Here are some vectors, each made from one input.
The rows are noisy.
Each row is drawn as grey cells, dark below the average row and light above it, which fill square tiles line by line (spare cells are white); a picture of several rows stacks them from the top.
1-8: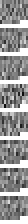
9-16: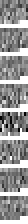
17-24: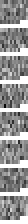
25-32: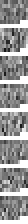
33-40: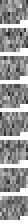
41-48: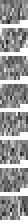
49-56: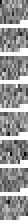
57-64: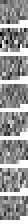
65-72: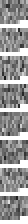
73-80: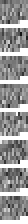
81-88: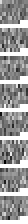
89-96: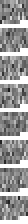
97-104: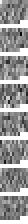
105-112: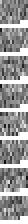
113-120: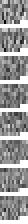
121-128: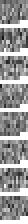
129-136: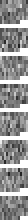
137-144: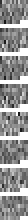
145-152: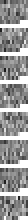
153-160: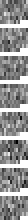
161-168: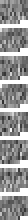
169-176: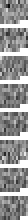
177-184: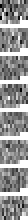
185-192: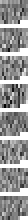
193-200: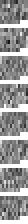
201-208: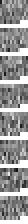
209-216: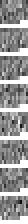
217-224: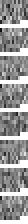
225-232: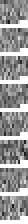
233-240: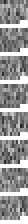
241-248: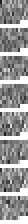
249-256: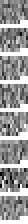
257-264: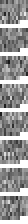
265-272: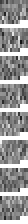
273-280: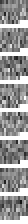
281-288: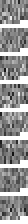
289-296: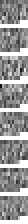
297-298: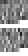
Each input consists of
a list of up to two points on a 6-point line.
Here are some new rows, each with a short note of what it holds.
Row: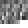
a list of one item
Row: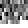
the empty list
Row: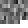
a list of one item
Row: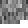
a list of one item
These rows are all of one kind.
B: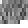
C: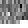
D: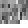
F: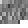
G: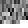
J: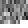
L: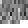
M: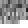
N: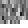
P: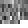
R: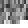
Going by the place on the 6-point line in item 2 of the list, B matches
C and D.
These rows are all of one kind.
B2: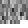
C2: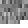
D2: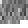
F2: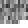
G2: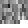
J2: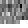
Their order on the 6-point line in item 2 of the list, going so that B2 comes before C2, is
G2, F2, B2, D2, C2, J2.
